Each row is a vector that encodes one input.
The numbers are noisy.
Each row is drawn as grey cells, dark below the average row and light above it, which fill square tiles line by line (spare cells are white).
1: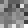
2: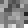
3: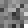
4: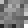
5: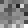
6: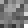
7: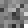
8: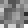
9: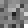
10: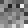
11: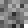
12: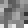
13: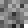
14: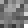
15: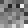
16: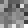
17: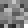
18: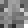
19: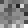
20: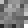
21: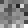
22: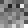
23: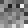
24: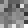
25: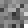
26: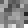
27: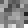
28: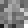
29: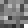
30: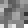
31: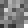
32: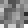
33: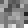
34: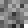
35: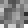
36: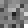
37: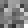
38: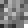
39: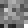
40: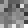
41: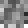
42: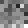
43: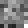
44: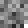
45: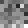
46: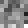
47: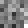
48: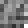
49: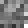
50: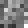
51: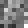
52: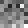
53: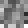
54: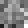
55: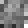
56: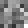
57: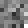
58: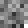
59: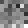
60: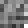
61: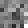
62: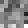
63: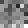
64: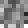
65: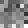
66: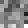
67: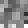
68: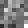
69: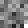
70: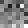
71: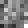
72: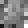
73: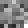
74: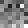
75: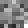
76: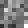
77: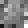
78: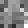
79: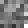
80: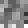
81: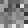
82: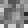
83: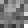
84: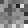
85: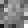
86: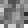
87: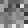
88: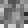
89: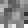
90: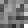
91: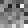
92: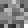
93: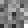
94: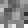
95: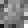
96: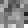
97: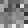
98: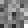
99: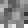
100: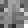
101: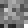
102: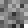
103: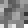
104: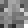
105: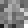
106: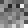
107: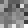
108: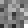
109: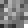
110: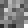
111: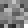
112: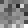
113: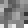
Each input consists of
either a point on a 6-point line, or a point on an 8-point line and a true/false value.
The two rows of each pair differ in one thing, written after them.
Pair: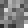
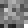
the place on the 8-point line
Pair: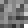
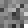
the true/false value
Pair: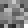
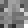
the place on the 8-point line
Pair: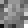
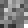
the place on the 8-point line
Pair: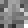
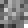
the true/false value
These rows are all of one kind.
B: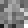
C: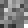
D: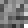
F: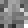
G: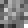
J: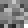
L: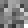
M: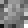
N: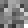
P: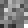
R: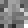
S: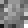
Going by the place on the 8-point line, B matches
M and S.
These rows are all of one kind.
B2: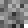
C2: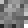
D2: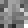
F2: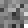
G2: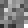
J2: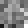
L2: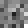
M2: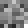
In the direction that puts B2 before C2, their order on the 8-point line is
B2, F2, L2, C2, J2, D2, G2, M2.
